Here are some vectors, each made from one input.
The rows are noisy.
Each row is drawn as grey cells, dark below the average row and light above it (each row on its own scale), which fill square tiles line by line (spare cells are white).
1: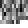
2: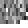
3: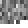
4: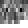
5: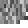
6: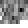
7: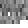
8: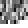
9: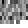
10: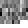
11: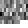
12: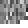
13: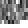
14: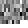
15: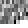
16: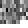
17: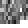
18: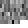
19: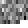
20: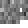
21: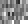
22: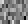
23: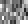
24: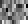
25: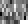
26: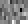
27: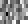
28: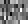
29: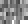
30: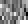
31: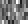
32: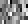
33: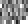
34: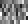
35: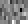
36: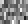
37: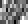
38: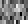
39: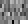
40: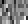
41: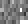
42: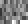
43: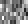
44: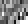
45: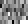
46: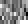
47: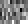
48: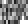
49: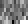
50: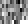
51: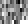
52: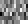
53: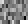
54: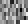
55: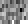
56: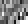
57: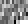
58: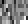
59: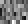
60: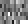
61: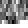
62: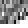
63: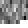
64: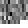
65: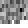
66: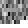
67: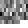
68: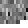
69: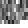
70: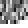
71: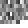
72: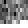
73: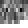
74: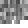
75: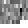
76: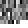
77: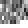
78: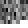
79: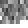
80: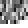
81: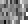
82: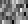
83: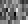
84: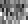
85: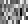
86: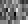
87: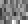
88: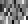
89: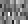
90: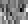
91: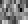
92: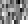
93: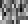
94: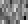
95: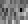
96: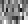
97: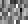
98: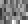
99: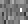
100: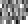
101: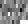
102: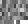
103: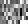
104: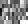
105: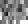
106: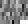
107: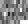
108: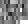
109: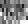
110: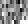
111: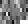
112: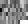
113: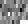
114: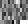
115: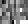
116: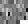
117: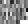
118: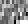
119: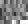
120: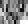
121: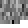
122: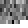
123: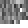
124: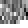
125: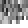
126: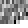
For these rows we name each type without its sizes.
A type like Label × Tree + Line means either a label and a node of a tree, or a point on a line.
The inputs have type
Bool × Bool × Bool × Bool × Label + Line.
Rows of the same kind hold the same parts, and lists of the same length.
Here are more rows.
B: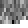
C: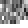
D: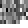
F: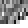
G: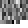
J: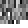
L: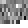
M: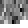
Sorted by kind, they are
B, D, G, J, L, M
C, F

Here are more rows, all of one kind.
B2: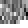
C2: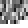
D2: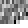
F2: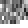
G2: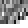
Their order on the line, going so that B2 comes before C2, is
B2, F2, C2, G2, D2.
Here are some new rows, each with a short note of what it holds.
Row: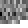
a label and four true/false values
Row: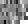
a label and four true/false values
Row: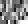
a point on a line
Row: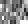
a point on a line
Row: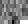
a label and four true/false values
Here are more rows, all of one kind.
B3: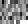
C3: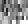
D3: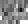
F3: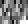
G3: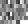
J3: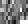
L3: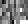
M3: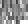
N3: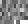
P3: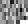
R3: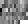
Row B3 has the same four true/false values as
G3 and M3.
